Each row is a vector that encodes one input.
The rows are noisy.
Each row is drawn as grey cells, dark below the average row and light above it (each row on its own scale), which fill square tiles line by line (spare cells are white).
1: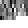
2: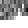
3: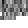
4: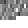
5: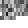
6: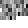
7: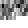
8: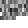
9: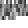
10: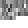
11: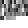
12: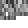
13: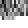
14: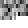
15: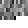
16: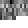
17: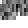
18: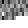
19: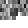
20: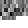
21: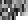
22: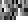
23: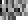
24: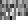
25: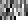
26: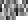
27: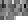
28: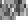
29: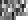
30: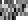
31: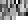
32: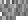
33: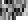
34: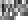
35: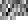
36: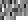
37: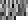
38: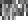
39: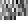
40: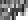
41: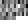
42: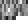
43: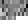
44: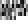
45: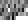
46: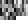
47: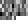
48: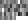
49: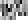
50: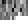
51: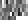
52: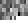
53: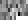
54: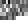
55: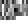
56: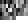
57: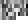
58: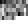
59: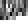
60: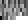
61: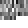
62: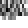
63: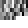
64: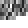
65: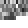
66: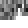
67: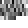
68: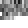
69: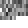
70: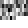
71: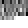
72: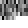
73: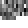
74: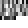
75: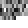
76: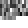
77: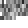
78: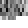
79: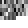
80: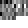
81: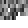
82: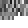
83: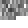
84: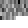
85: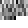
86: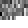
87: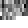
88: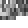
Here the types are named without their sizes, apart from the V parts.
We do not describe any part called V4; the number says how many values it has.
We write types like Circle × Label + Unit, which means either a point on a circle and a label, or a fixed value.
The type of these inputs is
(Bool × Bool × Bool + Label) × V4 + Circle.
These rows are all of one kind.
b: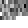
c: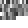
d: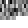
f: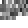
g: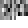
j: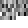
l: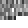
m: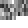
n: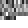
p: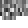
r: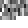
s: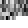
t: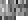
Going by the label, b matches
d, g, r and t.
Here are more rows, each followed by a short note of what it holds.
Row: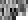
three true/false values and a value of V4
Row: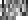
a label and a value of V4
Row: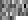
a label and a value of V4
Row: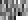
three true/false values and a value of V4
